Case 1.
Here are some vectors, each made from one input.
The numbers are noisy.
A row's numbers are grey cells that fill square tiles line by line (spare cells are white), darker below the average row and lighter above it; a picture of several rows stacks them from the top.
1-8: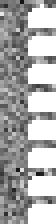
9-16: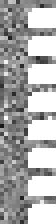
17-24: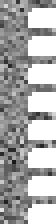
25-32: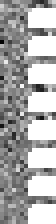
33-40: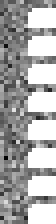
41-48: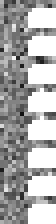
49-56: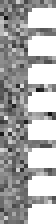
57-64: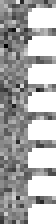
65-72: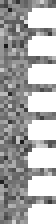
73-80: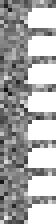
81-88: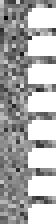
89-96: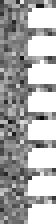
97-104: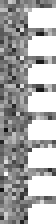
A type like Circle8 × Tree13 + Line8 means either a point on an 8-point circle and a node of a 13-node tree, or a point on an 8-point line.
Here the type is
Bool × Line7.
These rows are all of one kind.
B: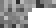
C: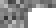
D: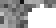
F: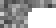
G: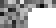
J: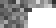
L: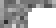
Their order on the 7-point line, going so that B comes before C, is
G, B, F, L, C, J, D.
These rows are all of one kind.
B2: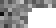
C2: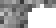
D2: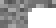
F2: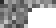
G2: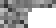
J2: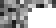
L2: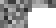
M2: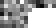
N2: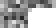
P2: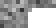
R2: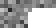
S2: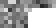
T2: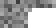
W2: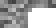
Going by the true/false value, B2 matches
F2, J2 and M2.
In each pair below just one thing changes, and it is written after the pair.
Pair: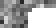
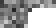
the true/false value
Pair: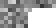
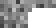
the place on the 7-point line
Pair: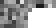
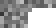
the place on the 7-point line
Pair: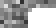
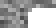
the place on the 7-point line
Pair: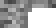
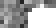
the place on the 7-point line
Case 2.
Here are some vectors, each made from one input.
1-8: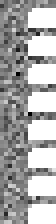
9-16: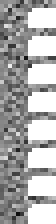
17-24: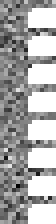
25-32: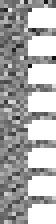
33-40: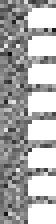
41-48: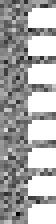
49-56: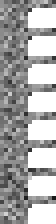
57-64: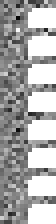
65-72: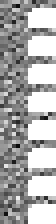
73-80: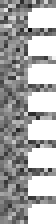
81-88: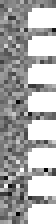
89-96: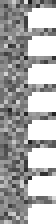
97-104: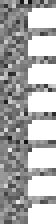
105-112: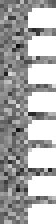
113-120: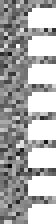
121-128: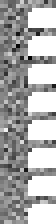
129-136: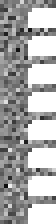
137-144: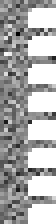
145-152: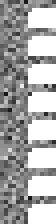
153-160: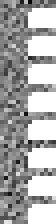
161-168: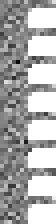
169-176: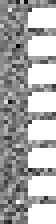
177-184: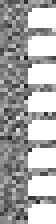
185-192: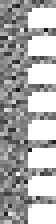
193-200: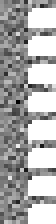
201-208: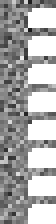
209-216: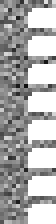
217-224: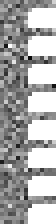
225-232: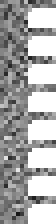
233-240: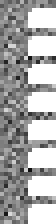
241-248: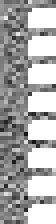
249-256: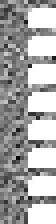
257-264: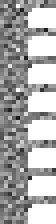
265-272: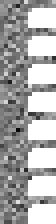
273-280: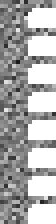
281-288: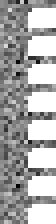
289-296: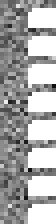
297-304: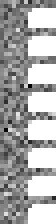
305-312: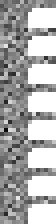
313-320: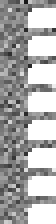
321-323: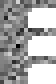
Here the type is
Label6 + Line7.
